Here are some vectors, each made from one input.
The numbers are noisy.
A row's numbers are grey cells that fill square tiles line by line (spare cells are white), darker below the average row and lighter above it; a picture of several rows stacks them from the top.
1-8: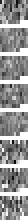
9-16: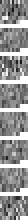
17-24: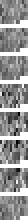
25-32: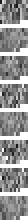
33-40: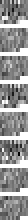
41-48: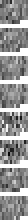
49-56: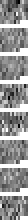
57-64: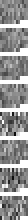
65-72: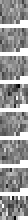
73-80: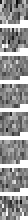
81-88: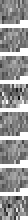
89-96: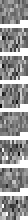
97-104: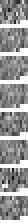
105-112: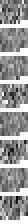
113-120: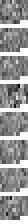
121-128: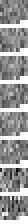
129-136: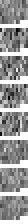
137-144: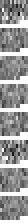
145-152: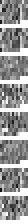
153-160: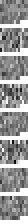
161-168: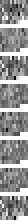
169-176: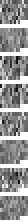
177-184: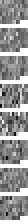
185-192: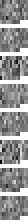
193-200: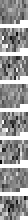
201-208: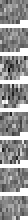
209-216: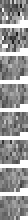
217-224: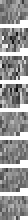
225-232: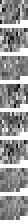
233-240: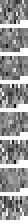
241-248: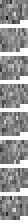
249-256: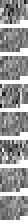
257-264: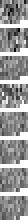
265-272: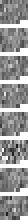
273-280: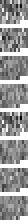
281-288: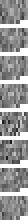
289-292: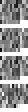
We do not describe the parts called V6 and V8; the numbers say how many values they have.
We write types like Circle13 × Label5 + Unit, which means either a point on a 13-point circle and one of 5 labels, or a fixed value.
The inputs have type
(Bool × V8 + Unit) × Line4 + Line7 + V6.
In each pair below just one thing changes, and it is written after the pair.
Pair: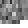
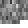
the true/false value
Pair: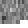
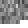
the true/false value
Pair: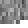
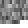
the place on the 4-point line
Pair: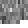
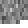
the value of V8
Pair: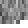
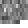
the place on the 4-point line
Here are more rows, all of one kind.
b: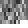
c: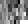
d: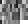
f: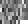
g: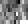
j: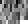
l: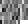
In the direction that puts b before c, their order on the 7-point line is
j, d, l, f, b, g, c.
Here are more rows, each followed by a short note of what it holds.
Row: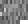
a point on a 4-point line
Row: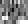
a value of V6
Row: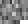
a point on a 4-point line, a true/false value and a value of V8
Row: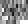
a value of V6
